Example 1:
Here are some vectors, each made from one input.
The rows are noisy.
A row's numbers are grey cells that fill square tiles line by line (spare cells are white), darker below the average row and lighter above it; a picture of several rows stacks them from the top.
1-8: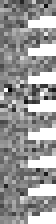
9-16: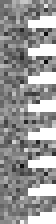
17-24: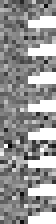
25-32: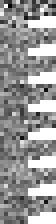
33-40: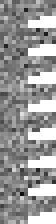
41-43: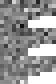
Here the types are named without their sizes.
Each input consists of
a list of points on a line.
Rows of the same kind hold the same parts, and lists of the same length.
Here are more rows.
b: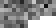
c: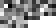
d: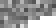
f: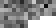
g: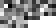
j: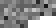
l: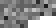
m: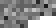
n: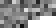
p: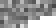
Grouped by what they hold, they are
b, f, j, l, m, n
c, g
d, p

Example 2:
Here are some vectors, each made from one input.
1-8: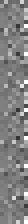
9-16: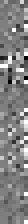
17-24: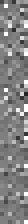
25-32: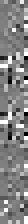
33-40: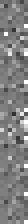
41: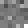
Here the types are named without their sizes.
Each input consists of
a list of points on a line.
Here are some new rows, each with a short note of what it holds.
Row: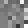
a list of one item
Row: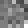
a list of two items
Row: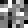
the empty list
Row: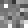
a list of one item
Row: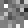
a list of two items
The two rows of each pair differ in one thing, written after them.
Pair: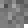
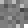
the place on the line in item 2 of the list
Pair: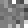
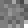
the place on the line in item 2 of the list
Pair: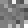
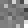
the place on the line in item 2 of the list
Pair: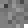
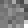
the place on the line in item 1 of the list
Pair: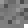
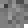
the place on the line in item 2 of the list
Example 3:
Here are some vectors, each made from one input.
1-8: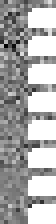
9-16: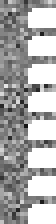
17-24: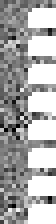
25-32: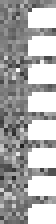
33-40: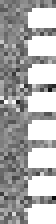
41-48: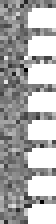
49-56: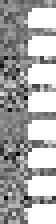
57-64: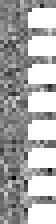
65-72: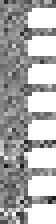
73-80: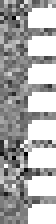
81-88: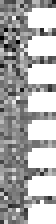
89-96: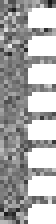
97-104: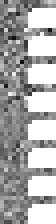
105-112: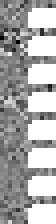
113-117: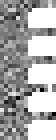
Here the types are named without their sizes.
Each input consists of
a point on a line, together with either a fixed value, or four true/false values.
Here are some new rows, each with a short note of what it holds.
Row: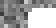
a point on a line and four true/false values
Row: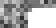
a point on a line and four true/false values
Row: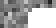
a point on a line
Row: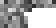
a point on a line
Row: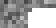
a point on a line and four true/false values
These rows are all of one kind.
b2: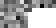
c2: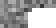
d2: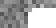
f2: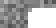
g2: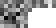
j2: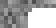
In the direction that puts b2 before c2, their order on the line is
b2, c2, f2, g2, d2, j2.
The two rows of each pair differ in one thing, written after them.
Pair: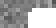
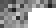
the place on the line
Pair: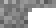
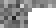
one of the four true/false values
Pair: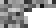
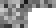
the place on the line
